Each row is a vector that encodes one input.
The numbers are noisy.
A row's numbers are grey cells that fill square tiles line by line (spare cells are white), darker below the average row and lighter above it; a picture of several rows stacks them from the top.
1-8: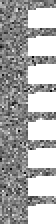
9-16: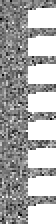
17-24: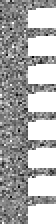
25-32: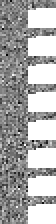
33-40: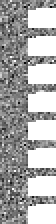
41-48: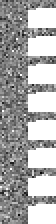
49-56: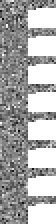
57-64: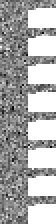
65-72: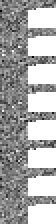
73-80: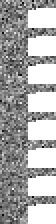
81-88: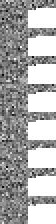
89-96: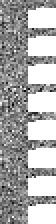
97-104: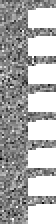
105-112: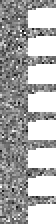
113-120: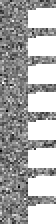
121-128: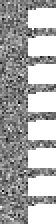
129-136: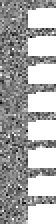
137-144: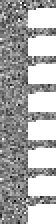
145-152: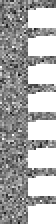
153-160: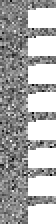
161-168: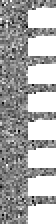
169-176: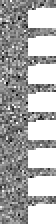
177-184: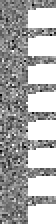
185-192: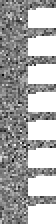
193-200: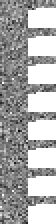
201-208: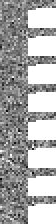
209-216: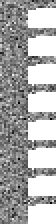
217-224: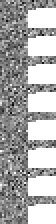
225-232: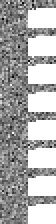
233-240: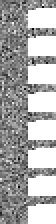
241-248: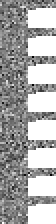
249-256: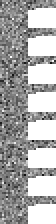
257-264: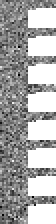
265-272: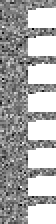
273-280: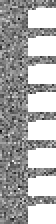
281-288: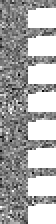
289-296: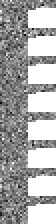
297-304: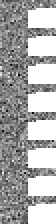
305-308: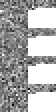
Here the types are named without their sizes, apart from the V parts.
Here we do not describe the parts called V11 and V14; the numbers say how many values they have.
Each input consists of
a value of V14, together with either a point on a line and three true/false values, or a value of V11.
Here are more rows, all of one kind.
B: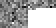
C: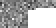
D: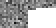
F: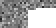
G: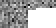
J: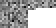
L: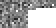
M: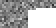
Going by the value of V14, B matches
G and J.
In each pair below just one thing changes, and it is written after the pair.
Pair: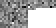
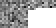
one of the three true/false values
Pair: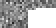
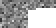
the value of V14
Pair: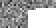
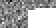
the value of V14
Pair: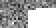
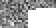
the place on the line
